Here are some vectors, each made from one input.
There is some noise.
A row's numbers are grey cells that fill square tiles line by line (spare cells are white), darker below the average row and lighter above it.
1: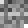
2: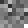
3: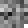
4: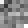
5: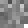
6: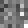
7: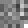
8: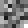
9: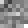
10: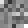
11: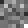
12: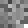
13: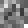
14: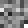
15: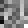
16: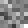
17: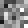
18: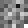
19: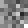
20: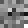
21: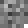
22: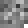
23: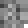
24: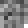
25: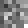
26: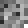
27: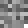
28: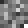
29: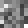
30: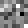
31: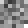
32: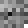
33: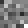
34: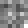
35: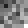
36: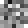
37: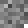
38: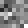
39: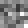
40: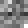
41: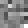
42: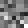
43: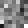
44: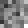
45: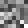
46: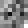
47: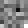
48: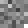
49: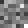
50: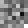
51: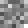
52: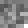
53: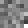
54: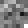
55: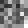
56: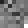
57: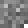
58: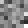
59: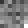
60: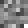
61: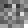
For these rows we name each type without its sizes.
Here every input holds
a true/false value, together with either a point on a circle, or a fixed value.
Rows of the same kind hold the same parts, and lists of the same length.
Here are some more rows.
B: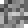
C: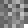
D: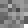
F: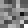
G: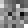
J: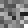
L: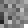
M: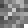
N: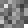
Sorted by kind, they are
B, F, G, J
C, D, L, M, N

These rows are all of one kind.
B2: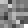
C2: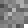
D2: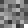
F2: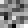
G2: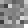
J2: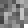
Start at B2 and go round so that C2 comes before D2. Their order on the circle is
B2, C2, G2, F2, J2, D2.
